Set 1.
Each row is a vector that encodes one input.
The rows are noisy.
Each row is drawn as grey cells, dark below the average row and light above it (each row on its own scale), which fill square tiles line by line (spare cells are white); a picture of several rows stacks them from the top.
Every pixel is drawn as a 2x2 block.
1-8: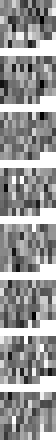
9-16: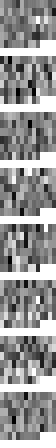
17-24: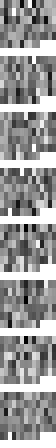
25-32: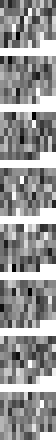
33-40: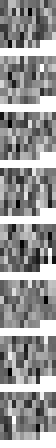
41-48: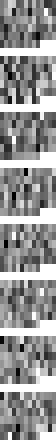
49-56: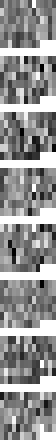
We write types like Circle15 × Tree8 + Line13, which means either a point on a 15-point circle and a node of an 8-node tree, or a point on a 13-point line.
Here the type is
Label9.
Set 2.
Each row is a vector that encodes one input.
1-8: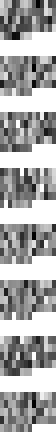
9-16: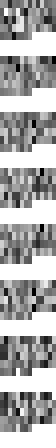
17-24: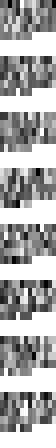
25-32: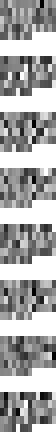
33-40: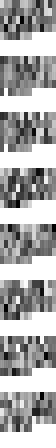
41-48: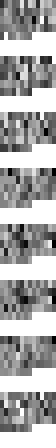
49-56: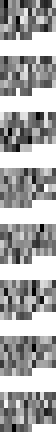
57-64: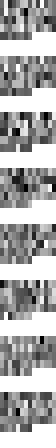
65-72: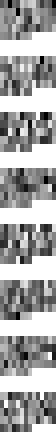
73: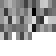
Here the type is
Label8.
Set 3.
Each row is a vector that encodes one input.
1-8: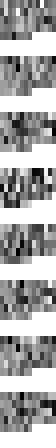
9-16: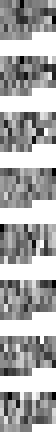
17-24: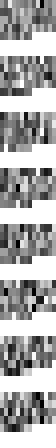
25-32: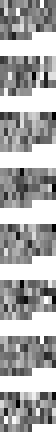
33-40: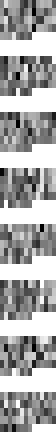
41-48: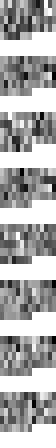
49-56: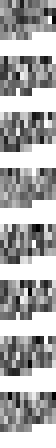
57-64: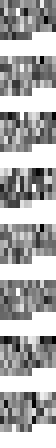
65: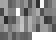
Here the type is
Label8.
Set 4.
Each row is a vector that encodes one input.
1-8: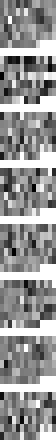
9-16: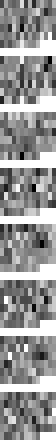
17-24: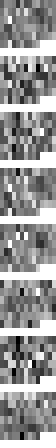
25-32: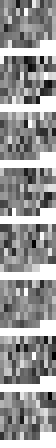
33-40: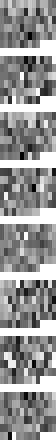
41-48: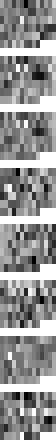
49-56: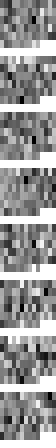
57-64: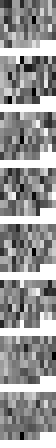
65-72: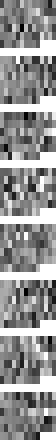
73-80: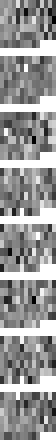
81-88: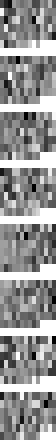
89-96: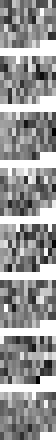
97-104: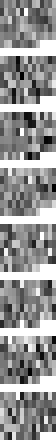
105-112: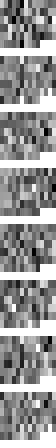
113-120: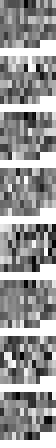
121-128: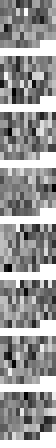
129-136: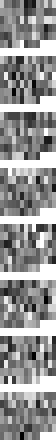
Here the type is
Label7.
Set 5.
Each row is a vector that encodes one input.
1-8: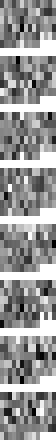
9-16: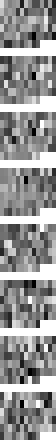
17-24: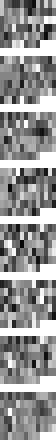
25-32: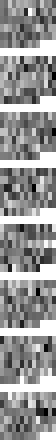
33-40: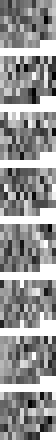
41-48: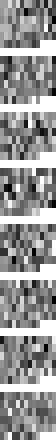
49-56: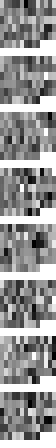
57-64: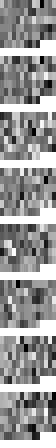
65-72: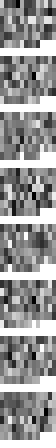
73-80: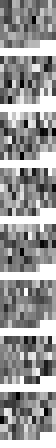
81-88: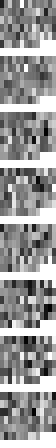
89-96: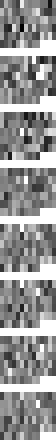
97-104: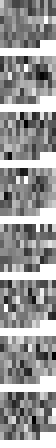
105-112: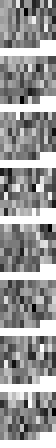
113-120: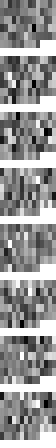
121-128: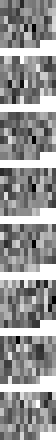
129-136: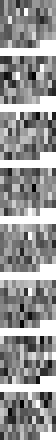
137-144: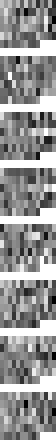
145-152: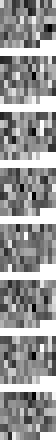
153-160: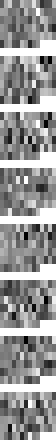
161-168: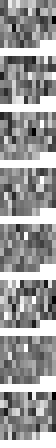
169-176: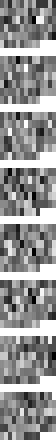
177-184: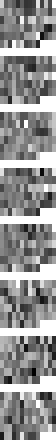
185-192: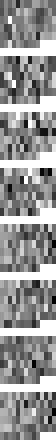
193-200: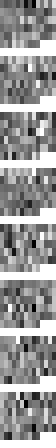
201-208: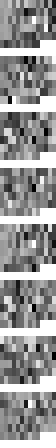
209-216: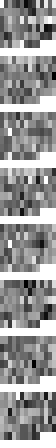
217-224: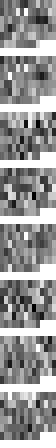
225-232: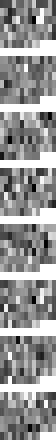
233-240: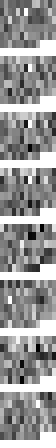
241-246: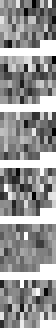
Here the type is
Label7.
